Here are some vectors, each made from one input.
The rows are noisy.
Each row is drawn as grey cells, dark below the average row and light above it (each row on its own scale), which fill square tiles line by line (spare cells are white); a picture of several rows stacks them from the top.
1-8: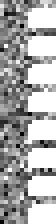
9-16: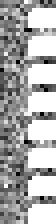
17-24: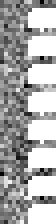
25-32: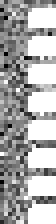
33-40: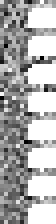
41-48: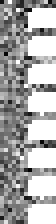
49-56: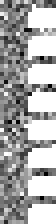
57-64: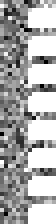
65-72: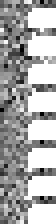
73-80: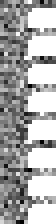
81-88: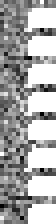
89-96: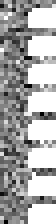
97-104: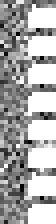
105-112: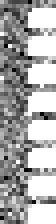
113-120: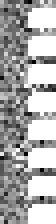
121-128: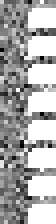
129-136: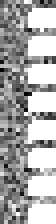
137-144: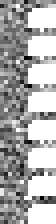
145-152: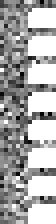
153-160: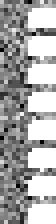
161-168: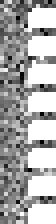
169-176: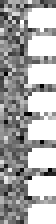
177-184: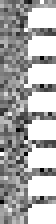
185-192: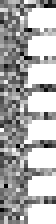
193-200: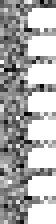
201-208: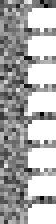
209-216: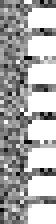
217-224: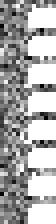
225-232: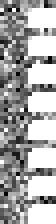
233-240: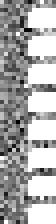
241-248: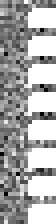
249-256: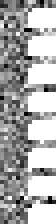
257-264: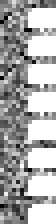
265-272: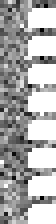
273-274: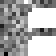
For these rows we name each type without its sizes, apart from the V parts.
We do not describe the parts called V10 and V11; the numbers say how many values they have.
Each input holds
a label, a value of V10 and a value of V11, together with either a fixed value, or four true/false values.
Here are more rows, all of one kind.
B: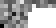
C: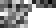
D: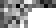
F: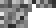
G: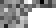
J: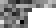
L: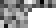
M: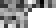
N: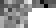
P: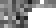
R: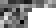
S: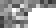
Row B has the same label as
M and R.
